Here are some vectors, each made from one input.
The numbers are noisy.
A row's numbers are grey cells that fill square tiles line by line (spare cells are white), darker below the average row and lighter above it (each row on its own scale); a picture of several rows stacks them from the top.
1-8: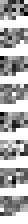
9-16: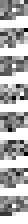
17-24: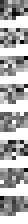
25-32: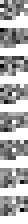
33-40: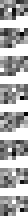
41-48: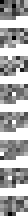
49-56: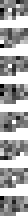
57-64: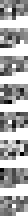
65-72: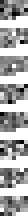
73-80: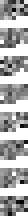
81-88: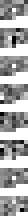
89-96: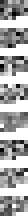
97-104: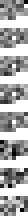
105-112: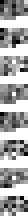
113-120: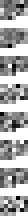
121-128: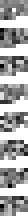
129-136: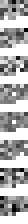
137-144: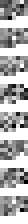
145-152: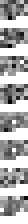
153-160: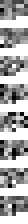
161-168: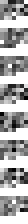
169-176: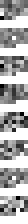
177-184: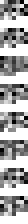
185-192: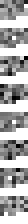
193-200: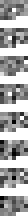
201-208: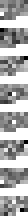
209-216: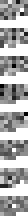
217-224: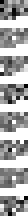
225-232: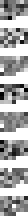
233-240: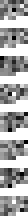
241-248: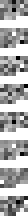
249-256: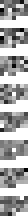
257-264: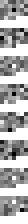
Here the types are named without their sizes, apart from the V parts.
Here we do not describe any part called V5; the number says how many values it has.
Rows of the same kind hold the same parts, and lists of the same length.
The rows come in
2 kinds.
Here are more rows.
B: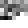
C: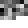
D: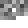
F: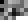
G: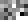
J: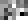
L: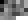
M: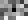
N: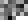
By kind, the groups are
B, D, N
C, F, G, J, L, M

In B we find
a point on a line and a value of V5.
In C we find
a node of a tree.
